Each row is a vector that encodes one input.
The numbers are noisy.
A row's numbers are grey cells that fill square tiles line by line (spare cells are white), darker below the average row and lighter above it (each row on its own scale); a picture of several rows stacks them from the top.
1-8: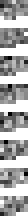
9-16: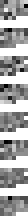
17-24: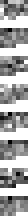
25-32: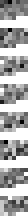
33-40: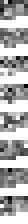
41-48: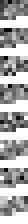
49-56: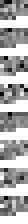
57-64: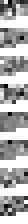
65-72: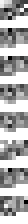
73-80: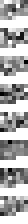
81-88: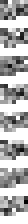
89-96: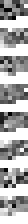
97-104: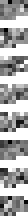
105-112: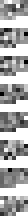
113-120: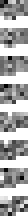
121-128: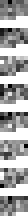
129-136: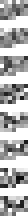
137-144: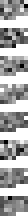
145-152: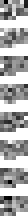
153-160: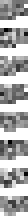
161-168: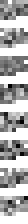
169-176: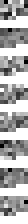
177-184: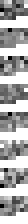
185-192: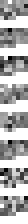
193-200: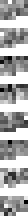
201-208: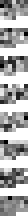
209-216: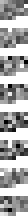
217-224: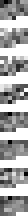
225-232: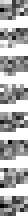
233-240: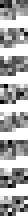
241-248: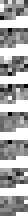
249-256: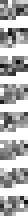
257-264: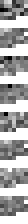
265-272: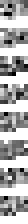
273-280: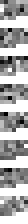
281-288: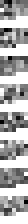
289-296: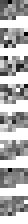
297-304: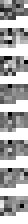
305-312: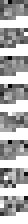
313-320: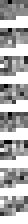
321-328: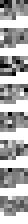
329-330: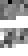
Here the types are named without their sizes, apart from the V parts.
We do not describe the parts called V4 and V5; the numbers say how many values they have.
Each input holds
either a value of V4 and a value of V5, or a list of points on a line.
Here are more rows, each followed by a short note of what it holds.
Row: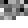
a list of two items
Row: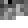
a list of two items
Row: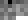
a list of two items
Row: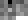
a list of two items
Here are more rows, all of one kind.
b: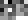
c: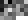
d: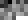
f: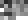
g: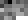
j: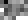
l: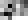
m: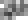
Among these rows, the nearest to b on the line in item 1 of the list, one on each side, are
c and d.
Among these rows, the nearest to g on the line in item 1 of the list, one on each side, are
d and f.
